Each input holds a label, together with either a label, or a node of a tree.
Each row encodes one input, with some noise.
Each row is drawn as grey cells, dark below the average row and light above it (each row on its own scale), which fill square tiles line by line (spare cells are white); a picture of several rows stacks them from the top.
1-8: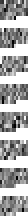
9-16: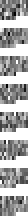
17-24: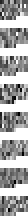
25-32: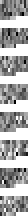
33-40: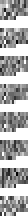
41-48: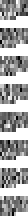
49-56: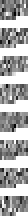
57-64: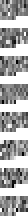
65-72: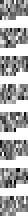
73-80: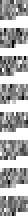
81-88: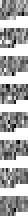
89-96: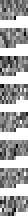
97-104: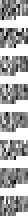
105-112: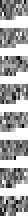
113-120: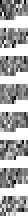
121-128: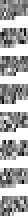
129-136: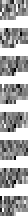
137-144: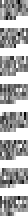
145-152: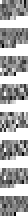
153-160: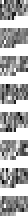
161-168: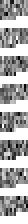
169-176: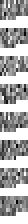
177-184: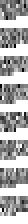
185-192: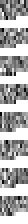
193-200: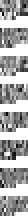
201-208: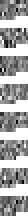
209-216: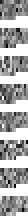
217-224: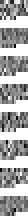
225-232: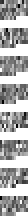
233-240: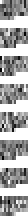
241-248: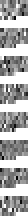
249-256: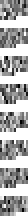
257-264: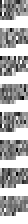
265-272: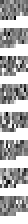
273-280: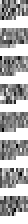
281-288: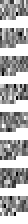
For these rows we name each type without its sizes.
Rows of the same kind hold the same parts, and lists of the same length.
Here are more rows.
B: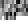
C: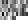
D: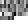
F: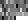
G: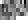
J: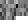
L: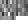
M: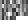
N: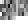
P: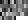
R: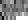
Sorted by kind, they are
B, C, D, G, L, N
F, J, M, P, R

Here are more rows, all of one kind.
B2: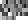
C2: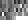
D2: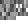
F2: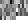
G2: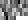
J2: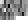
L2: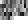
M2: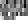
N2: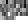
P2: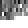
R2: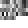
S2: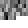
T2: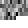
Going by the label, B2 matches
M2, N2 and R2.
